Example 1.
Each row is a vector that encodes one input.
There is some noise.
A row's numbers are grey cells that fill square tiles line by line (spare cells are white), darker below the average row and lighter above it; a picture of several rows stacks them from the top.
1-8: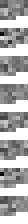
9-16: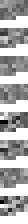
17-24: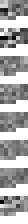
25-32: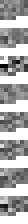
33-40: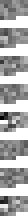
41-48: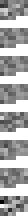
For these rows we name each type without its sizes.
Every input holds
a point on a circle.
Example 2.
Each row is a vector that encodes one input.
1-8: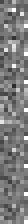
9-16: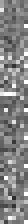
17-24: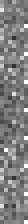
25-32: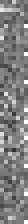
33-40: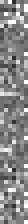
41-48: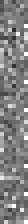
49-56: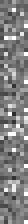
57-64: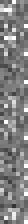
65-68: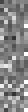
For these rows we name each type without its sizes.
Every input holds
a point on a circle.
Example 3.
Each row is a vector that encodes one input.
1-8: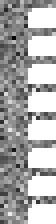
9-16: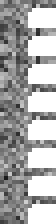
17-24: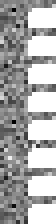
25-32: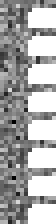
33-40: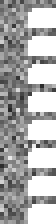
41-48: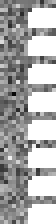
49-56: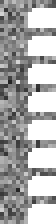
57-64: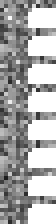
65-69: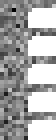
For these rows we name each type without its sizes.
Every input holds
a label.
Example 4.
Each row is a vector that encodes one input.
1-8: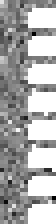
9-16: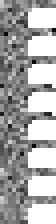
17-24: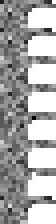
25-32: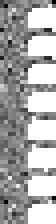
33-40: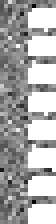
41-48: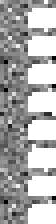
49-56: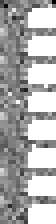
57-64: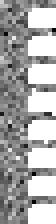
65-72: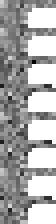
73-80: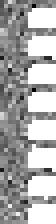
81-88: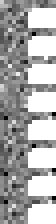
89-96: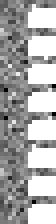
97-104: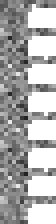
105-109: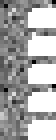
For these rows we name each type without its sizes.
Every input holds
a label.
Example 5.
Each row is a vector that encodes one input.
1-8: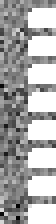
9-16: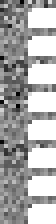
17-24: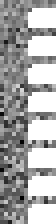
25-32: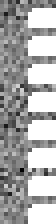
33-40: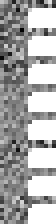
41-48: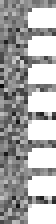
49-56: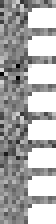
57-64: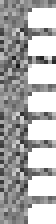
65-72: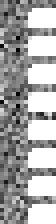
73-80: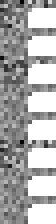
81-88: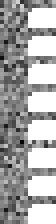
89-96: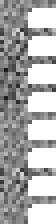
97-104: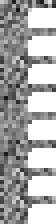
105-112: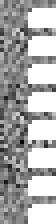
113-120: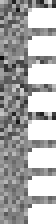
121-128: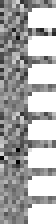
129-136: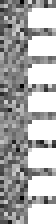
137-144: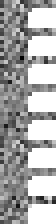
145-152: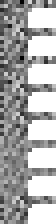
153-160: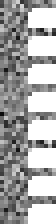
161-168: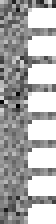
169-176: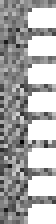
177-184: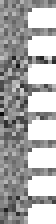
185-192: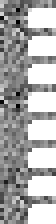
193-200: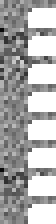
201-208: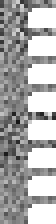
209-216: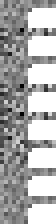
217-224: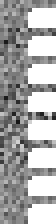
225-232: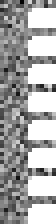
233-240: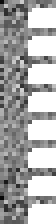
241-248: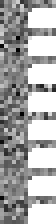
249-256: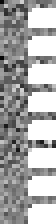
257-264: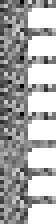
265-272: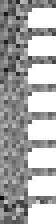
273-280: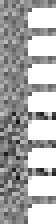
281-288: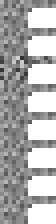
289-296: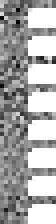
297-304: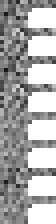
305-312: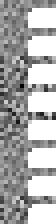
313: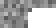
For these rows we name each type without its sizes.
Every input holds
a label.
